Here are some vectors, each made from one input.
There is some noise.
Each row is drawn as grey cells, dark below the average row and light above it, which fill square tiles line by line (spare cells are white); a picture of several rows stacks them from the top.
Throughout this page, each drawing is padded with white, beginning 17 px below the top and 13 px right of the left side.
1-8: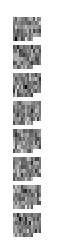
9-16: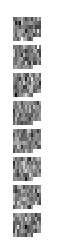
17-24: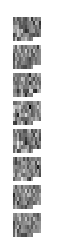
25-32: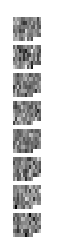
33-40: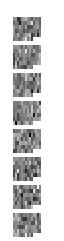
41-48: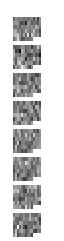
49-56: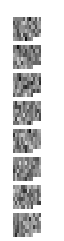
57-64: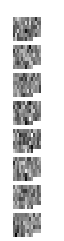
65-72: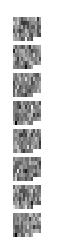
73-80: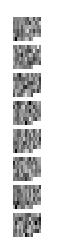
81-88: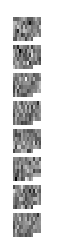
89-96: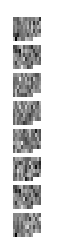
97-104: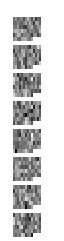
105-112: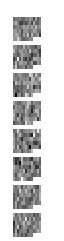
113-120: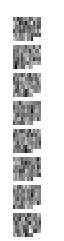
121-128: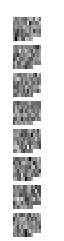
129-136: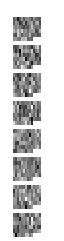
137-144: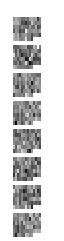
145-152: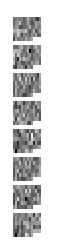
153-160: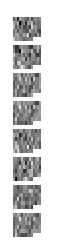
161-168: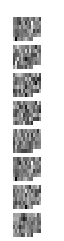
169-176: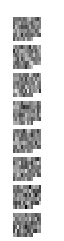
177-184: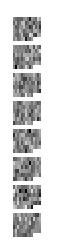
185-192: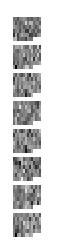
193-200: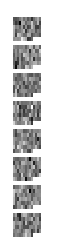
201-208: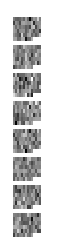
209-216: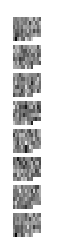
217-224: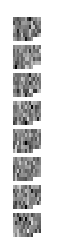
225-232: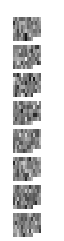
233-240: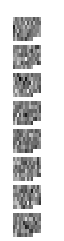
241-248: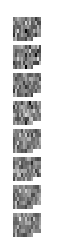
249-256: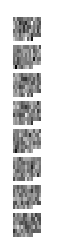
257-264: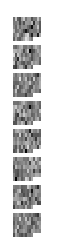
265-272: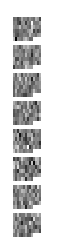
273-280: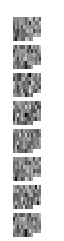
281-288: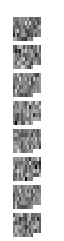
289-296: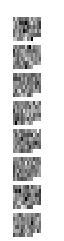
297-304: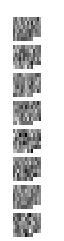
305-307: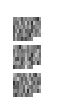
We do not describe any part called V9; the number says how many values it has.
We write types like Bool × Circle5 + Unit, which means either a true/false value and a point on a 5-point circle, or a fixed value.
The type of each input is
(Bool × Circle8 + Line7 × V9) × Label12.
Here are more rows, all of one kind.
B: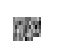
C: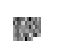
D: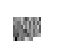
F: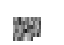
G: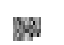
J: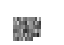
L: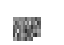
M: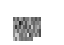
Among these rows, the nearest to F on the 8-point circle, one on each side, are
B and J.
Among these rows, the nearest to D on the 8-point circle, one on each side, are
L and M.
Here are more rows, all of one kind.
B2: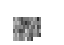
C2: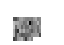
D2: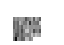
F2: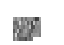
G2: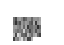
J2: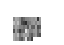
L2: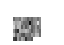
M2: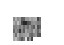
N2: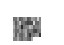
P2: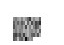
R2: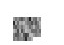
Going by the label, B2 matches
J2 and M2.
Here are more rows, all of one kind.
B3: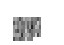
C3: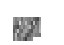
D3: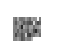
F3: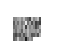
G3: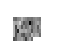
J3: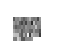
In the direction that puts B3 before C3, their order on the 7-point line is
F3, D3, B3, J3, G3, C3.
